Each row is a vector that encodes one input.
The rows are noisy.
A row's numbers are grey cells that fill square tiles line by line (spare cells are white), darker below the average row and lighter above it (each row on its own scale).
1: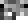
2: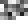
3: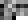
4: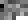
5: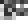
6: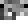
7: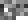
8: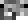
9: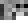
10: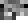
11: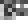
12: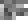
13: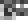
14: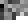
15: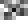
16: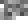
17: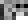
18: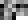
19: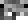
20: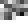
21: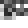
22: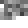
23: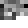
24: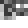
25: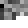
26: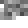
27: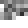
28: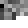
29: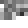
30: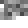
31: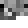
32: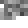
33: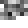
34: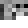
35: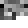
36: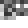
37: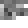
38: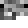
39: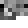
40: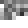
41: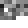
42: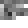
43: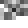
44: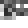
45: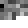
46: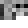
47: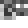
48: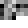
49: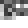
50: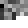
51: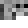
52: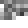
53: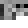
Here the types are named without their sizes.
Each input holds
a node of a tree and a true/false value.
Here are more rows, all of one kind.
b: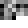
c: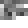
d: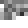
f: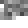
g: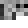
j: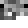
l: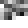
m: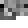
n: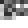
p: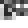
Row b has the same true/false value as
g, j and m.
